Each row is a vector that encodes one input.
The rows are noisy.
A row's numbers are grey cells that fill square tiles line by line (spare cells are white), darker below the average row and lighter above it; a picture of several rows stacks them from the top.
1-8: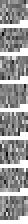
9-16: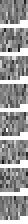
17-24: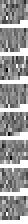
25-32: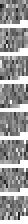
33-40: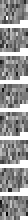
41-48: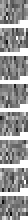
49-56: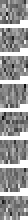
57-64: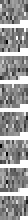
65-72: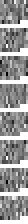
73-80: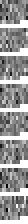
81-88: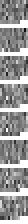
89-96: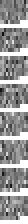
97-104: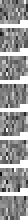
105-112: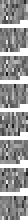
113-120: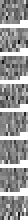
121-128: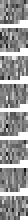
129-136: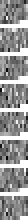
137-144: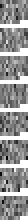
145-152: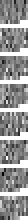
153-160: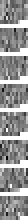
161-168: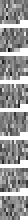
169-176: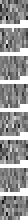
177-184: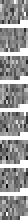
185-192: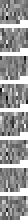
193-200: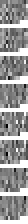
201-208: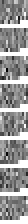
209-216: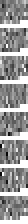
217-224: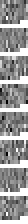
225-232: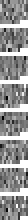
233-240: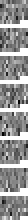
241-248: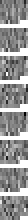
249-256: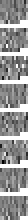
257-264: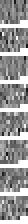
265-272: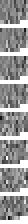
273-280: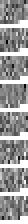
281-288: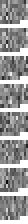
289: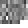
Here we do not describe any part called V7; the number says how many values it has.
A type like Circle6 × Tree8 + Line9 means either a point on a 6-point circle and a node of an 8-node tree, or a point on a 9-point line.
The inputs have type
(Bool × Line3 × Line5 × V7 + Line11) × (Tree10 + Unit).
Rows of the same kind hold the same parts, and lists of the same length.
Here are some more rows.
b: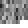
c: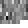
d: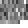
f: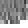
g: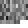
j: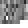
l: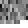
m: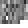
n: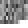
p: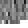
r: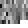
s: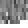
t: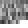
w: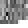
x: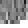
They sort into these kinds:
b, c, d, g, l
f, p, s, x
j, m, n, w
r, t

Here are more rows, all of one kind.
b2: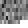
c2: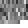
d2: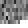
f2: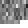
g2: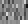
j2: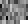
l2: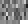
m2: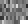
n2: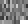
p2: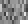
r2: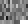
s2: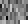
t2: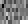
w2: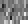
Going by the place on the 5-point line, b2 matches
c2, g2 and p2.
